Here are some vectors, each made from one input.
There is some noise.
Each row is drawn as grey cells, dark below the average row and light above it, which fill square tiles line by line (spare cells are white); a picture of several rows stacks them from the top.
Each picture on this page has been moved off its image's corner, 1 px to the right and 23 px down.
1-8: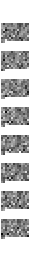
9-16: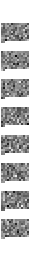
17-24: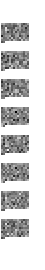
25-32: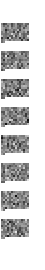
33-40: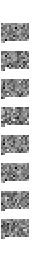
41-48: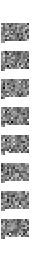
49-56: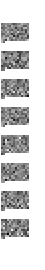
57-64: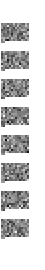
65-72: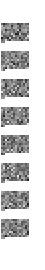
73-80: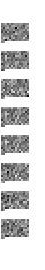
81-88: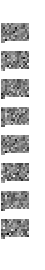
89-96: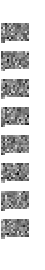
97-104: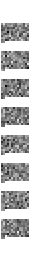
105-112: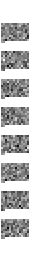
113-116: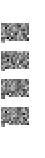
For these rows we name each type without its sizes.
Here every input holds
a point on a line, together with either a label and a true/false value, or a point on a line.
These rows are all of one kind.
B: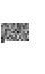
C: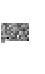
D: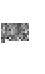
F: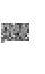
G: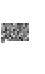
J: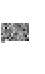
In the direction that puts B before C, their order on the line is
F, G, B, C, J, D.
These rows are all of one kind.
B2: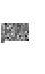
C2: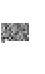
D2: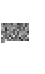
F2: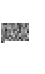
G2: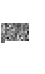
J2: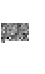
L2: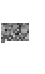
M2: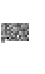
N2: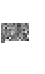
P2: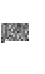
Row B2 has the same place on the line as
G2 and M2.
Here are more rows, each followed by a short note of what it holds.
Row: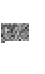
a point on each of two lines
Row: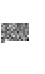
a label, a point on a line and a true/false value
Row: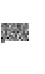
a label, a point on a line and a true/false value
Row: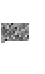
a point on each of two lines
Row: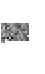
a label, a point on a line and a true/false value
